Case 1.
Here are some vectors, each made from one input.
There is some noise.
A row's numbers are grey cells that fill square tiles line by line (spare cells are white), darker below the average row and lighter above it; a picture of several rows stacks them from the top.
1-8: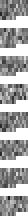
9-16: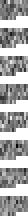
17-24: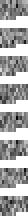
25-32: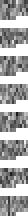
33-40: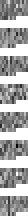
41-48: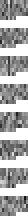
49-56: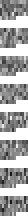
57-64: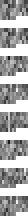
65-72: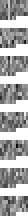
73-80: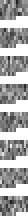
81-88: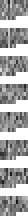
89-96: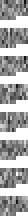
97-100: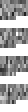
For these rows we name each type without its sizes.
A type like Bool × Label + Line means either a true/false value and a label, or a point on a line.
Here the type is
Bool × Bool × Bool × Bool × Bool.
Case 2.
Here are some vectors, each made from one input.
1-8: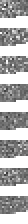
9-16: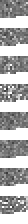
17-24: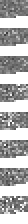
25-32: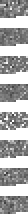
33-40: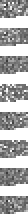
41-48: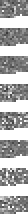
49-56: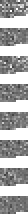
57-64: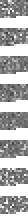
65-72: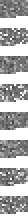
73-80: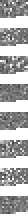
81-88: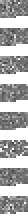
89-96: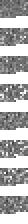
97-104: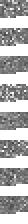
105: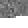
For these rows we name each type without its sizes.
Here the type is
Line.
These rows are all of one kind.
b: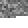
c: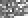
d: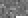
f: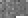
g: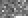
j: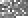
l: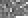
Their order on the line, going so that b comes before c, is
j, b, f, d, g, c, l.
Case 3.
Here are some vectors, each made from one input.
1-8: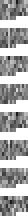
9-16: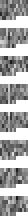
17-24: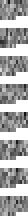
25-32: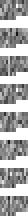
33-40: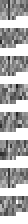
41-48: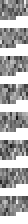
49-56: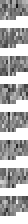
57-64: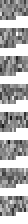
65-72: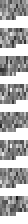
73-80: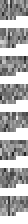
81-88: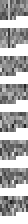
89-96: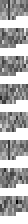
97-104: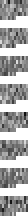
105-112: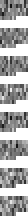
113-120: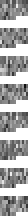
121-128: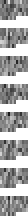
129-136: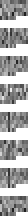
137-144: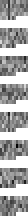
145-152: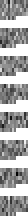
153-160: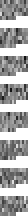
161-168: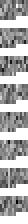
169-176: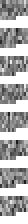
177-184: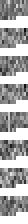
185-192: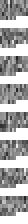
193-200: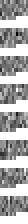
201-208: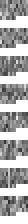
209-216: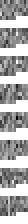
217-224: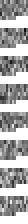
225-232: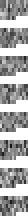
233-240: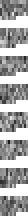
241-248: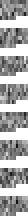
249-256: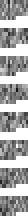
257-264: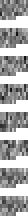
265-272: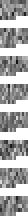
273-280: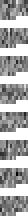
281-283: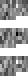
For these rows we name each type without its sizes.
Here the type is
Bool × Bool × Bool × Bool × Bool.
